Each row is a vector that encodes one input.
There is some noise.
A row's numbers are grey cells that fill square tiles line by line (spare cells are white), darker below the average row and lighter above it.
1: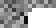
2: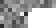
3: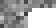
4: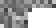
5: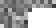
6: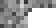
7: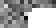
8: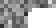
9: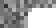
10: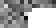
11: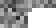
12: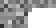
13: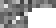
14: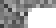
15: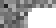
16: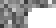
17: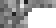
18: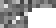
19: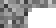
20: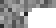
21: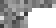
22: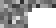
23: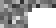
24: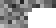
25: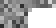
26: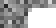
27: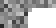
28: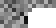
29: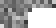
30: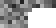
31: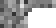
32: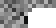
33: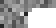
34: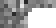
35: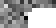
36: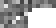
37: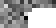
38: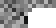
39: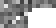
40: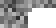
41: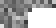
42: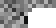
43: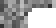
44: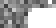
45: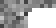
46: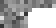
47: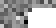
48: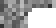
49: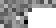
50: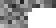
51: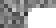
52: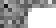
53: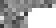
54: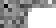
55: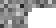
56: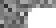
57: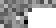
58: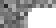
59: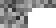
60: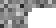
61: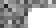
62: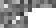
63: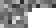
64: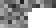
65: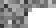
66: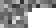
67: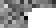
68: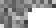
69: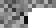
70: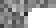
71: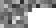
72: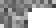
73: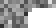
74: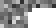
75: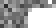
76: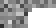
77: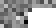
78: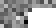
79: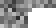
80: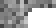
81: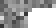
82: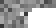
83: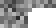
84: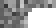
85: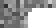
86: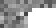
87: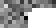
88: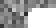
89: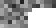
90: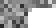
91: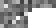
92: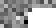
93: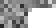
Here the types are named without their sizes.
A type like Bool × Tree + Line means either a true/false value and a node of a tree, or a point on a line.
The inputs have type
Bool × Bool × Bool + Line × Tree.
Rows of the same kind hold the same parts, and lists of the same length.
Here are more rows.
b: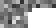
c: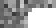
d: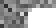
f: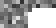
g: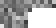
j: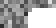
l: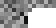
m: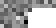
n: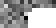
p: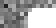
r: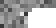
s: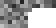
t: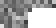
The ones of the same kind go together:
b, f, g, l, m, n, s, t
c, d, j, p, r

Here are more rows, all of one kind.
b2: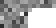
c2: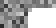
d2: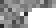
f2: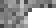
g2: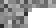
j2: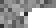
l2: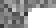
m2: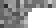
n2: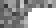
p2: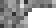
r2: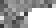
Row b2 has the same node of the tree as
c2 and r2.
